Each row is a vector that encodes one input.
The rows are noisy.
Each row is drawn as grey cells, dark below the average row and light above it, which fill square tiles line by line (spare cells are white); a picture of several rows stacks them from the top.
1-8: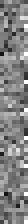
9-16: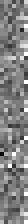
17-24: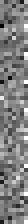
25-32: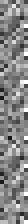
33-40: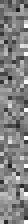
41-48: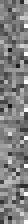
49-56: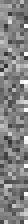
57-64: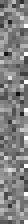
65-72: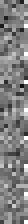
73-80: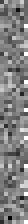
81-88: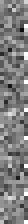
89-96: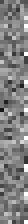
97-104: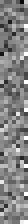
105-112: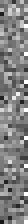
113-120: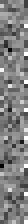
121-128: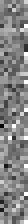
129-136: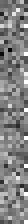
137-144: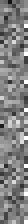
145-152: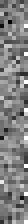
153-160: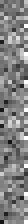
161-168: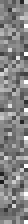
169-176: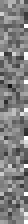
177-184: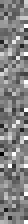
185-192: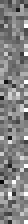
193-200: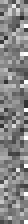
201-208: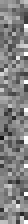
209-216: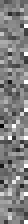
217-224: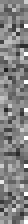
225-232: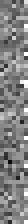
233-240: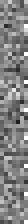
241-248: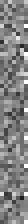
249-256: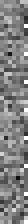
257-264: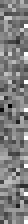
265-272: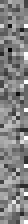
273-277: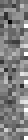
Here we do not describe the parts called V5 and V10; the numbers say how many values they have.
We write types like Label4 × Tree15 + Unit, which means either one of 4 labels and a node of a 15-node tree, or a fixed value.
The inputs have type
(Bool × Bool × Bool × Bool + Circle6) × V5 + V10.
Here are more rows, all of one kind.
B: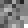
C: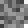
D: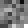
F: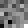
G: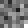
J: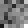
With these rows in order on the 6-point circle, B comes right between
C and D.
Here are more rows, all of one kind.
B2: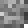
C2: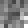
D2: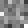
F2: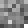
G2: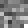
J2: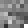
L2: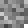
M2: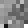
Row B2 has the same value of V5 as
D2 and G2.
